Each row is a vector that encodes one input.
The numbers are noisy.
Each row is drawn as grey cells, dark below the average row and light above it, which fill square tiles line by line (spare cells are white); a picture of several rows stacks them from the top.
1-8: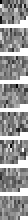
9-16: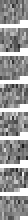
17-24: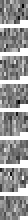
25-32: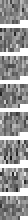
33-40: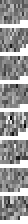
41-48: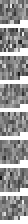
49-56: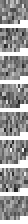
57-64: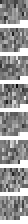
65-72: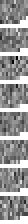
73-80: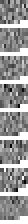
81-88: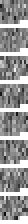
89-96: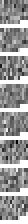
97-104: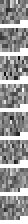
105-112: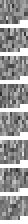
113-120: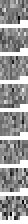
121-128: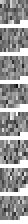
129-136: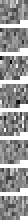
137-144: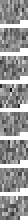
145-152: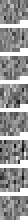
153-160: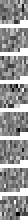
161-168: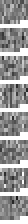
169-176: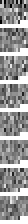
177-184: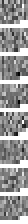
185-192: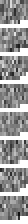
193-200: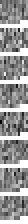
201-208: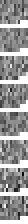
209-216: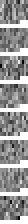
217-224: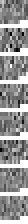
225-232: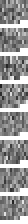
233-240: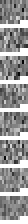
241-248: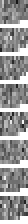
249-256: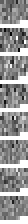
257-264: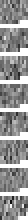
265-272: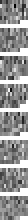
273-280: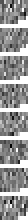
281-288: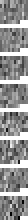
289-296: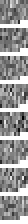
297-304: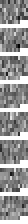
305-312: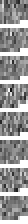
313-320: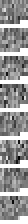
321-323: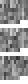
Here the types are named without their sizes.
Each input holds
a label and a node of a tree.
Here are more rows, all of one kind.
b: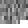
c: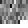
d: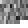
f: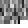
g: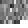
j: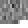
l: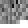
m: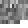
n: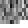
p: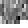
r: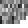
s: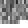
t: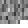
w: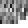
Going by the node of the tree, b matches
l, n and s.
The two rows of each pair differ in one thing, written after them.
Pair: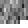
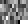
the node of the tree
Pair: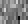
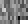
the label
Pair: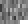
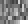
the label
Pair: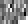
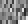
the label
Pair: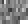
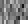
the node of the tree
